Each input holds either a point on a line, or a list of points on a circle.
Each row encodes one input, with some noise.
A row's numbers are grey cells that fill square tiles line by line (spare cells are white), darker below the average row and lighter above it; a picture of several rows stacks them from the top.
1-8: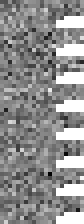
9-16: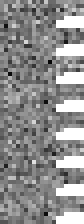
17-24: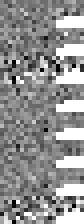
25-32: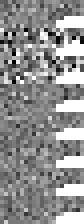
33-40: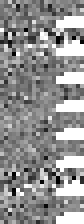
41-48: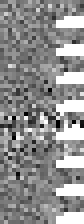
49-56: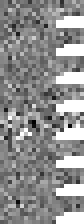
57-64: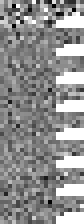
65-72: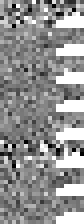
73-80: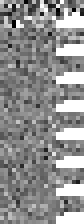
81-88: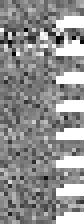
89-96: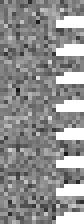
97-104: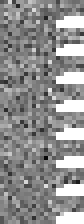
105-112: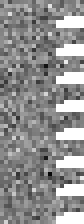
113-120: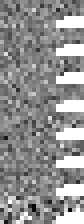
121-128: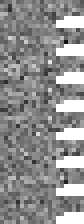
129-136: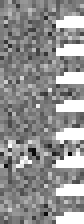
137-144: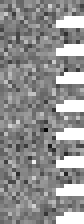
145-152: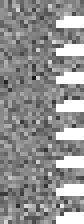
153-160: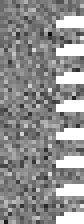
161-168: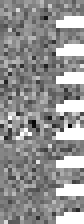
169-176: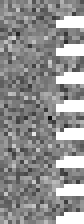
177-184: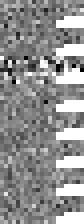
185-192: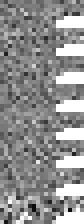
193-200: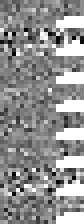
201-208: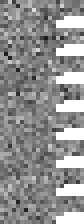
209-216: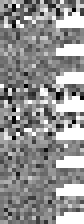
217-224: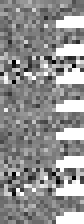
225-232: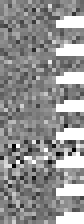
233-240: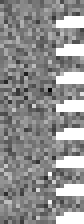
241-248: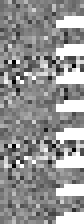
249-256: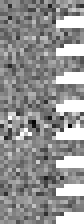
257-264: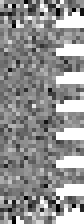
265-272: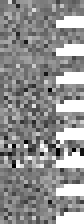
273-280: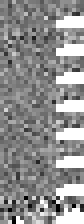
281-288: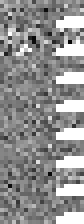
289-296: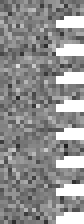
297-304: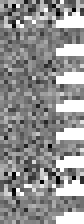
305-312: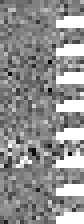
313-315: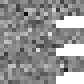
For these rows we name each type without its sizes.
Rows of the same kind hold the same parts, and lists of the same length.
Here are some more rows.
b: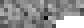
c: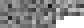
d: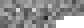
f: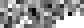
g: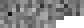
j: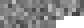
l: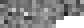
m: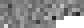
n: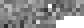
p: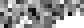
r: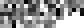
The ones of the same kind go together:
b, d, m
c
f, p
g, j, l, n
r

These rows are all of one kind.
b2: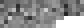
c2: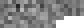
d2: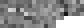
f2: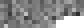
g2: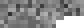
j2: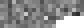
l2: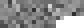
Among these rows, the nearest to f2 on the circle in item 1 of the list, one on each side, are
d2 and j2.
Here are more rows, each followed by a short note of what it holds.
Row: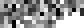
a point on a line
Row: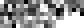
a point on a line
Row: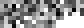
a point on a line
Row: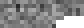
a list of two items
